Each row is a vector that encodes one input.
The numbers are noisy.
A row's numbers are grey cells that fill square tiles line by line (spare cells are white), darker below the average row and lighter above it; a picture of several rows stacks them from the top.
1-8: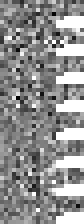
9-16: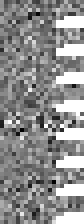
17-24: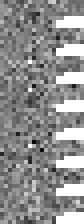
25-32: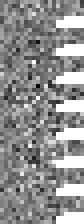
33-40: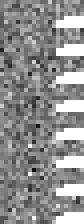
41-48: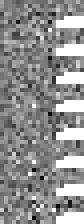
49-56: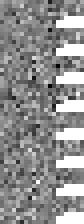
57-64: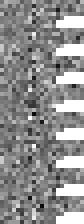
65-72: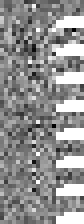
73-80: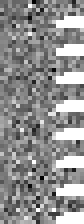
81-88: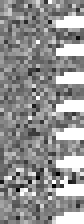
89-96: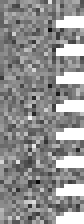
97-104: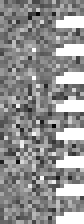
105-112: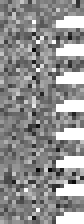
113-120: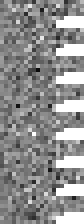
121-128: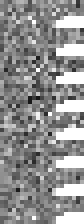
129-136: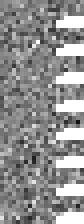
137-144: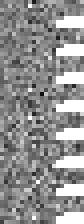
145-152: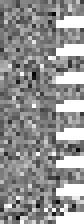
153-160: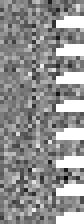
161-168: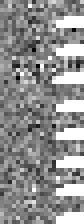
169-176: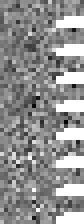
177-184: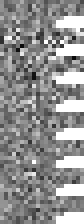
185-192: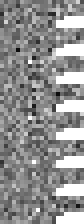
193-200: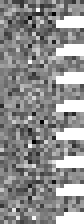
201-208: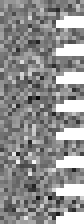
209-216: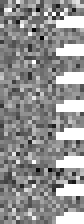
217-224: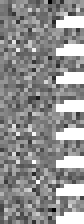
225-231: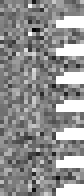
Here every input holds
either a point on a 20-point circle, or a fixed value.
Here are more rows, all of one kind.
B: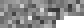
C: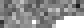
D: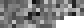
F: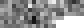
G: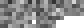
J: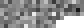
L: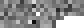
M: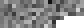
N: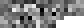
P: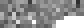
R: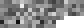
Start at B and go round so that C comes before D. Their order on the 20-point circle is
B, M, L, J, G, P, C, N, F, D, R.
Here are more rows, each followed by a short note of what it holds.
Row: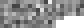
a point on a 20-point circle
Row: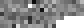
a point on a 20-point circle
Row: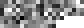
a fixed value
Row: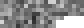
a point on a 20-point circle
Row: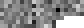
a point on a 20-point circle
